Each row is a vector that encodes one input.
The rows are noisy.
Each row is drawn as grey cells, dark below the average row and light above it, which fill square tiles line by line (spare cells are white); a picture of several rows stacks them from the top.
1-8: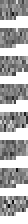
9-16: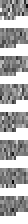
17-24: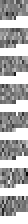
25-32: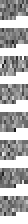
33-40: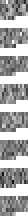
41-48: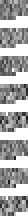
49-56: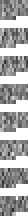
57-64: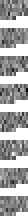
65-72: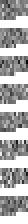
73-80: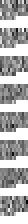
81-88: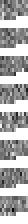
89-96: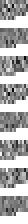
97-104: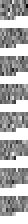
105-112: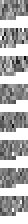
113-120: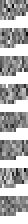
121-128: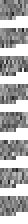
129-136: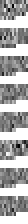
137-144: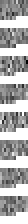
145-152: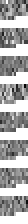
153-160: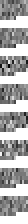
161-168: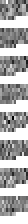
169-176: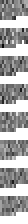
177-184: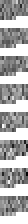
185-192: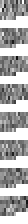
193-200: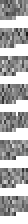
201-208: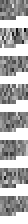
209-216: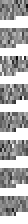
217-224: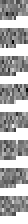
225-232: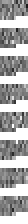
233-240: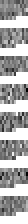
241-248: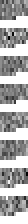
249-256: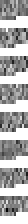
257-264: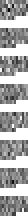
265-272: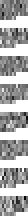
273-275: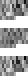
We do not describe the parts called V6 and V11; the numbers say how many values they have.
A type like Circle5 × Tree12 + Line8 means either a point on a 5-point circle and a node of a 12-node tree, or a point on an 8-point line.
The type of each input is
Bool × V6 × V11 + Label8.
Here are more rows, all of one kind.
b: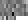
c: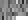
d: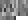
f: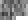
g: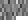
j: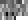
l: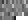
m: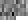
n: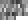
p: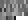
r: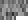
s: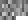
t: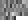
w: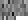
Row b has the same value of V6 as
d, j, p and t.
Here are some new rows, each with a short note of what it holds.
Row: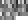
one of 8 labels
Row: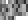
one of 8 labels
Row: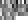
one of 8 labels
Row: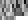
one of 8 labels
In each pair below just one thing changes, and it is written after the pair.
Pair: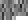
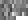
the true/false value
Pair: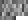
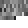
the value of V6
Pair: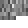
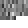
the value of V11
